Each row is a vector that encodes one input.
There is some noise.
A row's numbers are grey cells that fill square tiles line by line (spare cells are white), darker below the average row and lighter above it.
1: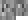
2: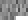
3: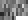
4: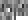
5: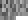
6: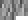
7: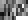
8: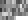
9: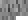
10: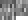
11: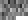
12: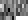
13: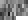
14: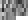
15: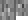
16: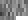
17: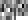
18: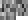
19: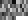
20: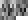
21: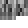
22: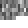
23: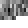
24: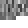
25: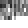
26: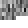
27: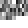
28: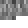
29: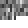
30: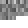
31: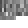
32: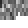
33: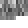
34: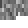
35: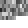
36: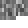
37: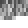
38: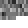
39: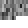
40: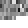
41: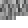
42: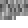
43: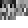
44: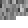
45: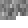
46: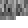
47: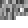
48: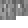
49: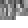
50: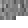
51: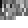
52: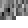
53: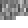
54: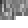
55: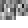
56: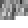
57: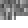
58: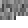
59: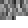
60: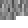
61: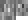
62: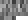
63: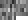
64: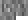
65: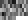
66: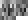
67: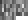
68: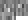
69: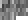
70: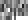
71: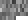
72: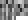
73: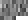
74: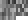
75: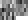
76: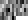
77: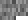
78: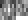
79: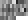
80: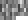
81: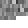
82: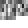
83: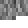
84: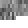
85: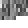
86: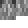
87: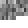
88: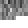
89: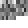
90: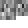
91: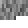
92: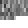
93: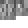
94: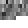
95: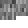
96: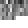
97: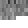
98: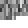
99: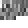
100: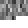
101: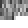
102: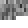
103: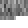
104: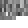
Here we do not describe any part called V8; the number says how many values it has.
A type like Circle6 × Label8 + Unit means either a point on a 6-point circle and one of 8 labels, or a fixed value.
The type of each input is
Bool × Tree10 + V8.
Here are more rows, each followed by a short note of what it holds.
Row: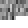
a value of V8
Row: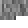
a node of a 10-node tree and a true/false value
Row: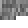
a node of a 10-node tree and a true/false value
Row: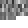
a value of V8
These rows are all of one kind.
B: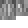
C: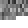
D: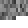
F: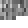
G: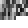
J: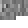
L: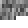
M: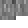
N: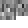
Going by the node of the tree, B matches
C, F and G.
